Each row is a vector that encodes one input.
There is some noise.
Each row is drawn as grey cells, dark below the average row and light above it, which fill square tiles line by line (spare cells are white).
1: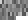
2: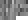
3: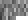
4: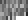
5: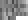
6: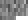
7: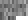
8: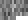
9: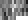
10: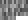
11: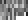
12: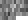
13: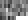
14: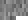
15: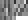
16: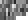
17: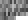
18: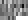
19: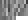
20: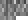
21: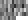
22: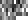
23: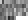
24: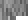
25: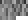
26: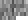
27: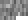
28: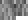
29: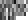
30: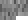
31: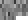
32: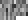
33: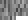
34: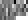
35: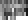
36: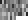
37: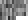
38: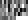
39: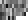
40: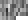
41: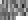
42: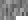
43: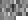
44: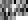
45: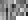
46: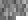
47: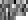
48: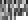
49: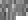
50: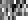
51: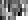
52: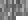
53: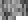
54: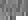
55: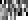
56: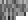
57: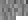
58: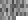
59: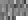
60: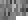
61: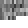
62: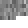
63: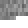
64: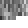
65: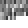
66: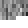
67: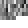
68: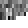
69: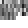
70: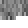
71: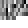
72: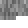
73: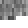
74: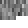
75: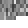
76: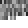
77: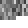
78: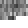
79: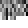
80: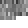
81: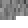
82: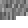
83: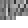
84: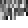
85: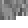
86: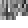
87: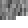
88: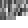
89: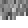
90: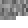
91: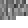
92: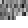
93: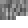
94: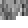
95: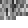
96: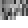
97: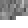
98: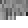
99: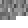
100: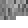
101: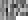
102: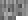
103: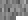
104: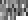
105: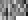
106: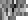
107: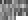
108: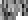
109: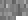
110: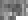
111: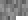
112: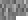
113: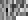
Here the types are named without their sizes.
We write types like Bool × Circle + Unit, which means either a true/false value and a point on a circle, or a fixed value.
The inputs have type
(Circle + Label) × Line.
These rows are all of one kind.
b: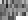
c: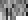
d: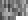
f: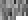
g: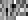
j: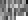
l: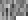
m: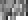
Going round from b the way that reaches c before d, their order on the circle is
b, c, l, f, g, m, d, j.
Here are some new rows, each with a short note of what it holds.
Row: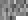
a point on a circle and a point on a line
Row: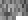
a label and a point on a line
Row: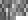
a label and a point on a line
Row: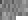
a point on a circle and a point on a line
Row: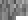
a point on a circle and a point on a line
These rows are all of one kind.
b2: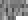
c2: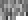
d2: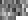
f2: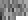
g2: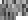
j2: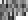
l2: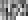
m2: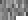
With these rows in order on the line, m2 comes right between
b2 and f2.
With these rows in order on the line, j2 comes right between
d2 and g2.
